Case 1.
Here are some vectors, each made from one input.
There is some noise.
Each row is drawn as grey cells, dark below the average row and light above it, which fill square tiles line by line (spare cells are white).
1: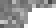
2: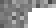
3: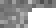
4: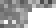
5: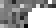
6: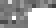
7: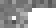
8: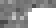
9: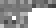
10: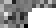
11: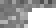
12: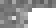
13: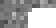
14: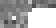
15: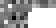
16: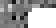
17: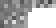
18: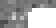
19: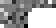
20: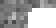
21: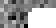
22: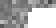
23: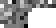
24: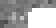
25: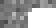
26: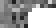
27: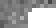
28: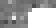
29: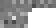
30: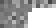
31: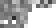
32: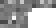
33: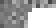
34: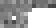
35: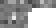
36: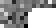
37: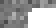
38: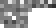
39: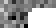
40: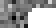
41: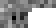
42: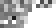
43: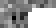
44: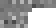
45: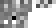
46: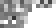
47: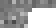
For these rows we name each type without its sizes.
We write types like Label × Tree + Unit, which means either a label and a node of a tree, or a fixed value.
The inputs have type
Bool × Bool × Bool + Label.
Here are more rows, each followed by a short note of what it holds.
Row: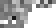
three true/false values
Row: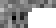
a label
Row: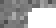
three true/false values
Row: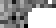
a label
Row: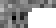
a label
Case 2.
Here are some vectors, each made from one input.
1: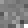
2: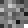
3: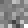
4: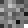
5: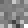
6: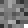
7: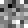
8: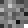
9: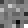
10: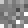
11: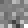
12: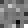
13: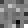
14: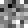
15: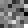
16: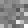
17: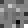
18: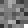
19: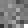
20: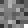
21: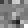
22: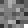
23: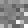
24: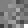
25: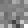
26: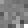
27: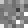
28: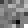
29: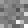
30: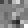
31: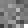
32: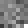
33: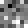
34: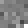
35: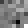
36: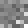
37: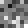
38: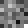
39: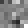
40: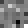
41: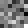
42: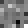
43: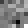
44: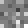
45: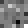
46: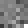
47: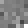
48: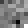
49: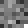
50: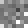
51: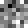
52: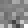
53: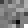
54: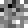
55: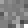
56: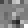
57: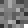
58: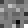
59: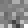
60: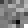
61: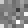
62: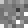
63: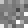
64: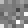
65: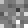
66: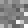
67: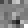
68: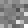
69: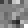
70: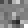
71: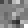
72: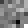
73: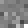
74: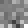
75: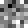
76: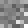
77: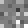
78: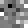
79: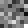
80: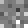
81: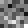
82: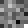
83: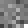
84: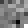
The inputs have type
Bool × Circle11.
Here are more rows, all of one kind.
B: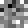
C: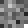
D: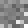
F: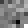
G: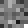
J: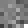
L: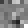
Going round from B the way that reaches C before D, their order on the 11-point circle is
B, J, G, C, F, L, D.
